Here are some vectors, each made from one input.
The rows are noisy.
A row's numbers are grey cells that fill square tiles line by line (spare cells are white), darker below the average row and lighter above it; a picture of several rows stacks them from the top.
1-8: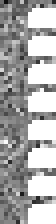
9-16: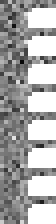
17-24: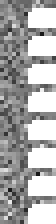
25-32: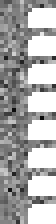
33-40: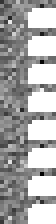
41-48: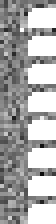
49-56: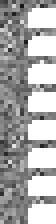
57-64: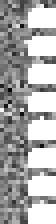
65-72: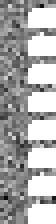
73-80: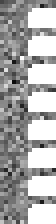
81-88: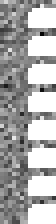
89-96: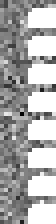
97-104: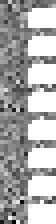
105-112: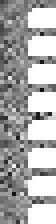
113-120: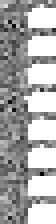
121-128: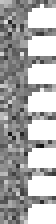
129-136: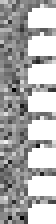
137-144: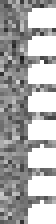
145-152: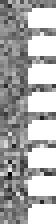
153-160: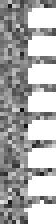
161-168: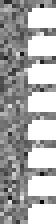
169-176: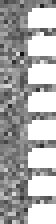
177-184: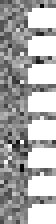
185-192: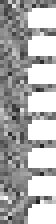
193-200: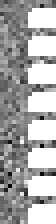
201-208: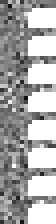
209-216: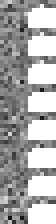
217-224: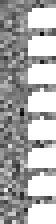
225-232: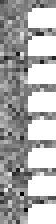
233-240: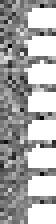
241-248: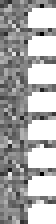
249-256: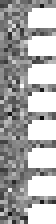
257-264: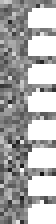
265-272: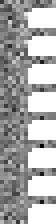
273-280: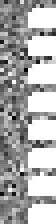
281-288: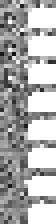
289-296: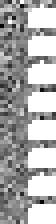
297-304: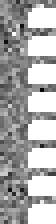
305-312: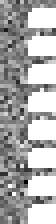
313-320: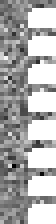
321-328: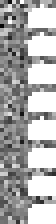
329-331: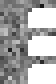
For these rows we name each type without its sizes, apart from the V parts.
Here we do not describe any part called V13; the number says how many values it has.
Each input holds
a list of items, each a true/false value and a value of V13.
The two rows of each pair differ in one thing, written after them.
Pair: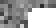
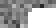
the value of V13 in item 2 of the list
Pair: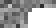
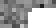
the true/false value in item 1 of the list
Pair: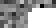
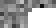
the value of V13 in item 1 of the list
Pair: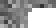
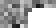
the value of V13 in item 1 of the list
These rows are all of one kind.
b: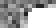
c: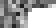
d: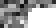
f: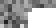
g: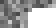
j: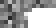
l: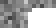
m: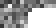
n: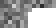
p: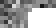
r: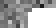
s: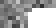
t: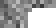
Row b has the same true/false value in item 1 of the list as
f and p.
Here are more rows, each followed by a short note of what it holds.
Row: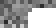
a list of two items
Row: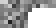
a list of one item
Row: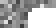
a list of one item
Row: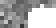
a list of one item
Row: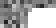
a list of two items
